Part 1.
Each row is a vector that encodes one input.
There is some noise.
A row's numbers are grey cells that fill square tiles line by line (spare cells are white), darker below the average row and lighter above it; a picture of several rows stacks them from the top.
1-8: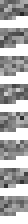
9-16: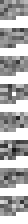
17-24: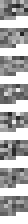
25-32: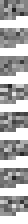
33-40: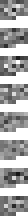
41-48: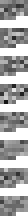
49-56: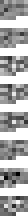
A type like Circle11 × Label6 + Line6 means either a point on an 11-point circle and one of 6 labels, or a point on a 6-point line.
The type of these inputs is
Line9.
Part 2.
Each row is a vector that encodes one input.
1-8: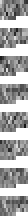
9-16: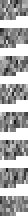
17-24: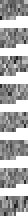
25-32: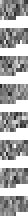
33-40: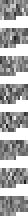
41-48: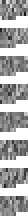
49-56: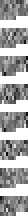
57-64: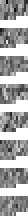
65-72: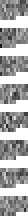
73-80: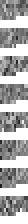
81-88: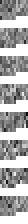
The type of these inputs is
Tree17.
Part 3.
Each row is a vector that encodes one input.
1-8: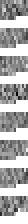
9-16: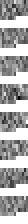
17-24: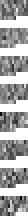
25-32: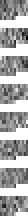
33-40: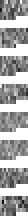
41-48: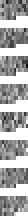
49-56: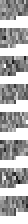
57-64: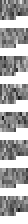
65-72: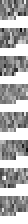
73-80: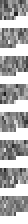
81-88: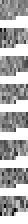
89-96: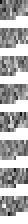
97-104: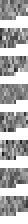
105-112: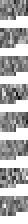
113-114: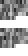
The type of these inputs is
Tree13.
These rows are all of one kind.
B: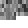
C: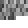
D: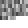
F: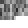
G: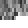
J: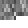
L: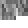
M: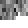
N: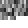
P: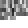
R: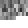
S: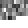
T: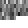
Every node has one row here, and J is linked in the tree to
L, P and S.
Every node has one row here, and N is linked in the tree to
L.
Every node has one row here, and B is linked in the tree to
L.
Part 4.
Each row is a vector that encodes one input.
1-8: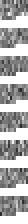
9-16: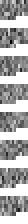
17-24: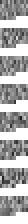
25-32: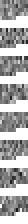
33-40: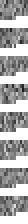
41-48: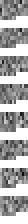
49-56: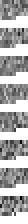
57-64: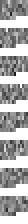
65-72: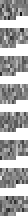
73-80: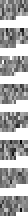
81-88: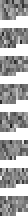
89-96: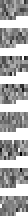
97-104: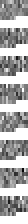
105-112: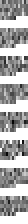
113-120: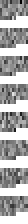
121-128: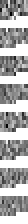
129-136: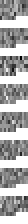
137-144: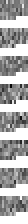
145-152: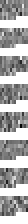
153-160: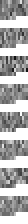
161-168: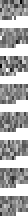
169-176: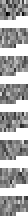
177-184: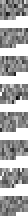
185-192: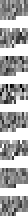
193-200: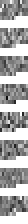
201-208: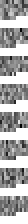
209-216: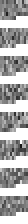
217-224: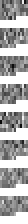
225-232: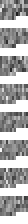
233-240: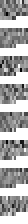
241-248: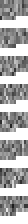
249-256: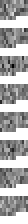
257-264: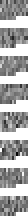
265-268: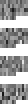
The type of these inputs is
Tree13.
